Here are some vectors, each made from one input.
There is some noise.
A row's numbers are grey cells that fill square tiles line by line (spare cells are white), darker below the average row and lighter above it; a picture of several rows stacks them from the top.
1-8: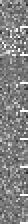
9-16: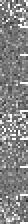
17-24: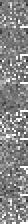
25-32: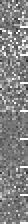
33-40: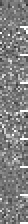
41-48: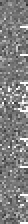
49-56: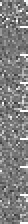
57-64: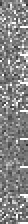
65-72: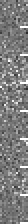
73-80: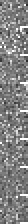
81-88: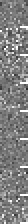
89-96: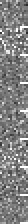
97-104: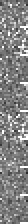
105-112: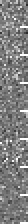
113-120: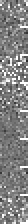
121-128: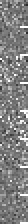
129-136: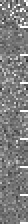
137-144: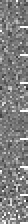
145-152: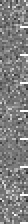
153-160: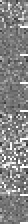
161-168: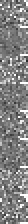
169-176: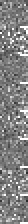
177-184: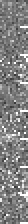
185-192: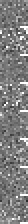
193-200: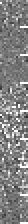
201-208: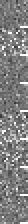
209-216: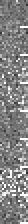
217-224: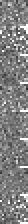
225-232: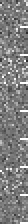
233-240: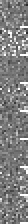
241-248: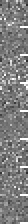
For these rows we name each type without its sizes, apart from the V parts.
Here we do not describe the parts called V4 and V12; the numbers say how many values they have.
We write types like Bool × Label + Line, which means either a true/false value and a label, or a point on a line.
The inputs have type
(Bool × Circle + V12) × (Line + V4).
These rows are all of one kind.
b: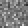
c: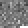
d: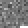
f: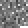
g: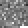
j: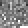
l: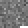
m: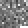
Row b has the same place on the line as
g and m.
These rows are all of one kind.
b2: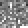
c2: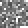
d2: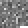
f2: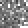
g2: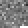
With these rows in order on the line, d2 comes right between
c2 and g2.
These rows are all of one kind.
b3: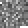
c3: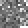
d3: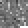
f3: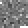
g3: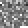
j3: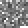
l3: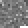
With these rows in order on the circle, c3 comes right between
b3 and j3.
